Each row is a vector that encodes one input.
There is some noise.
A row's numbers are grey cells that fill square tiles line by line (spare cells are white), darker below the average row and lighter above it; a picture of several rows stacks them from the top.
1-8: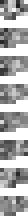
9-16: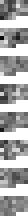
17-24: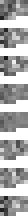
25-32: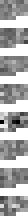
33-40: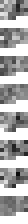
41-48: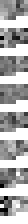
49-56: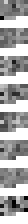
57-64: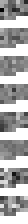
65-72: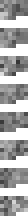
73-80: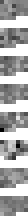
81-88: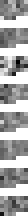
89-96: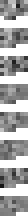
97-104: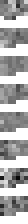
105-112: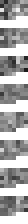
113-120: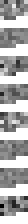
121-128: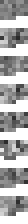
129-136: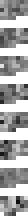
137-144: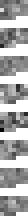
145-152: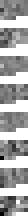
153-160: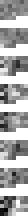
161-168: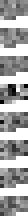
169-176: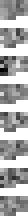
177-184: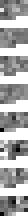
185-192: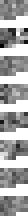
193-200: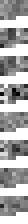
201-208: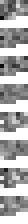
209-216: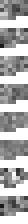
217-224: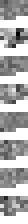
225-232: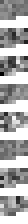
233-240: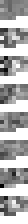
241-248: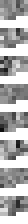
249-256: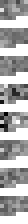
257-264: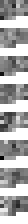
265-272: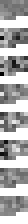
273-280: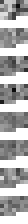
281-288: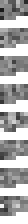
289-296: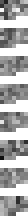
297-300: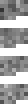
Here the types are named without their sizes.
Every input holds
four true/false values.
